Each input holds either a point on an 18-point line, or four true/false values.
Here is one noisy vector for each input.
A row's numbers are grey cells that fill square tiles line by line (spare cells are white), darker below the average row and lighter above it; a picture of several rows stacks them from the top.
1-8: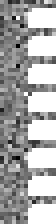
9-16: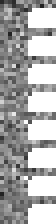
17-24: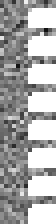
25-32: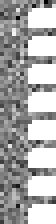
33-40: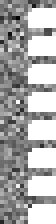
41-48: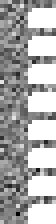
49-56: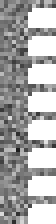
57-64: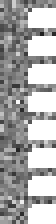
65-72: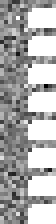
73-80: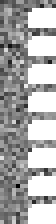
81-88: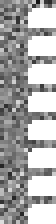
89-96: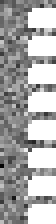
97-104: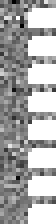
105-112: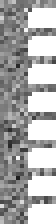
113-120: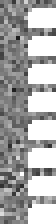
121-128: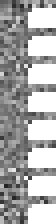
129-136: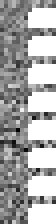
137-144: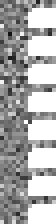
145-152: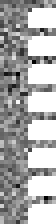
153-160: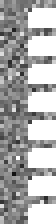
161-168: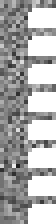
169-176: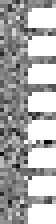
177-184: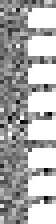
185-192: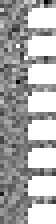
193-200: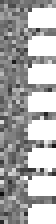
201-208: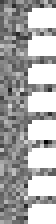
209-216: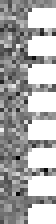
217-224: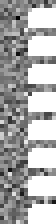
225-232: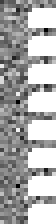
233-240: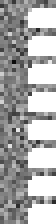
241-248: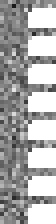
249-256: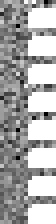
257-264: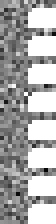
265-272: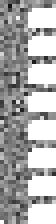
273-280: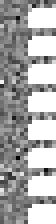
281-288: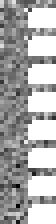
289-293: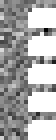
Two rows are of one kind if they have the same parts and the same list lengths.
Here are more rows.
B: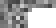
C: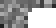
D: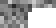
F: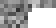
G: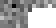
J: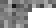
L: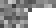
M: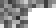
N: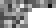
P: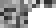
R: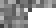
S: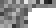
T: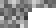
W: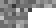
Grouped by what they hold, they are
B, M, N, P, S
C, D, F, G, J, L, R, T, W

